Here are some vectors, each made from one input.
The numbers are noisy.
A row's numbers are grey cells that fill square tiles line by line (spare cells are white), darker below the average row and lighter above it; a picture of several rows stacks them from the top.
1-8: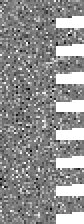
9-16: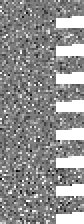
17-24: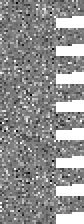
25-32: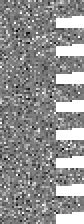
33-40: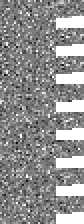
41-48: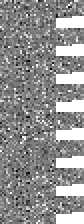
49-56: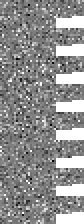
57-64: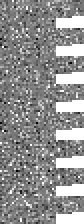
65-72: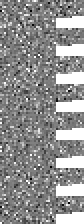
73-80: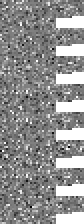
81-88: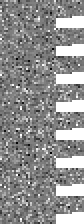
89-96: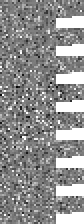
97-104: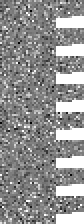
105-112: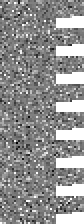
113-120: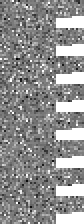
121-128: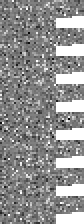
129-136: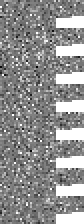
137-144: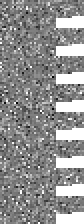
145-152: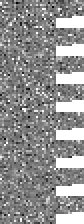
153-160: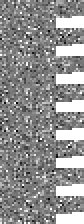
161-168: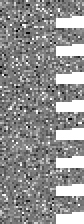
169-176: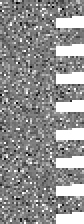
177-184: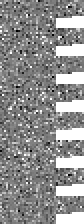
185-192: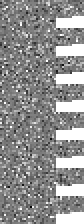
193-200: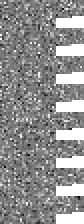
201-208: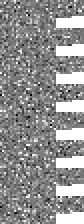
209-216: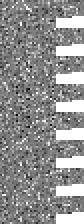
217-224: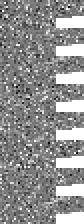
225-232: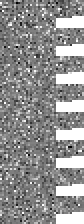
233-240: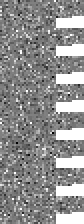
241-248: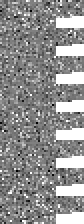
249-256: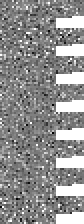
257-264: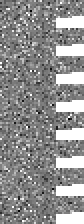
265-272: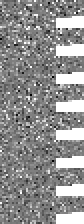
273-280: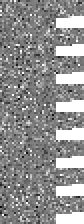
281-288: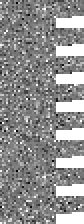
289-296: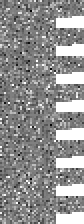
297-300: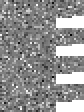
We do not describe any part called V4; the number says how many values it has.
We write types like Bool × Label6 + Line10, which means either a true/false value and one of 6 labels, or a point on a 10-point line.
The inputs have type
(List2(Circle13) + Tree12) × V4.
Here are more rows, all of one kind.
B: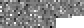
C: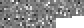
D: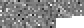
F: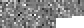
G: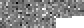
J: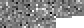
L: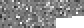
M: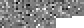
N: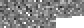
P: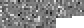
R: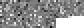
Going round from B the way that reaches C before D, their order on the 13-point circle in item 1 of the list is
B, J, L, G, N, P, C, F, D, R, M.
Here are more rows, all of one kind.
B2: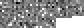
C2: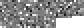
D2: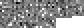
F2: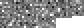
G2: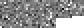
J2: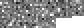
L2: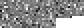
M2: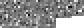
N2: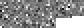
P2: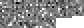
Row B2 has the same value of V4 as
D2, F2, J2 and P2.
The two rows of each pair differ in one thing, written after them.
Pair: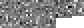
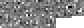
the node of the tree
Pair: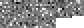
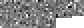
the value of V4
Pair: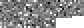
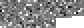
the node of the tree
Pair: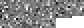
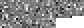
the node of the tree
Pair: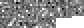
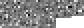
the value of V4
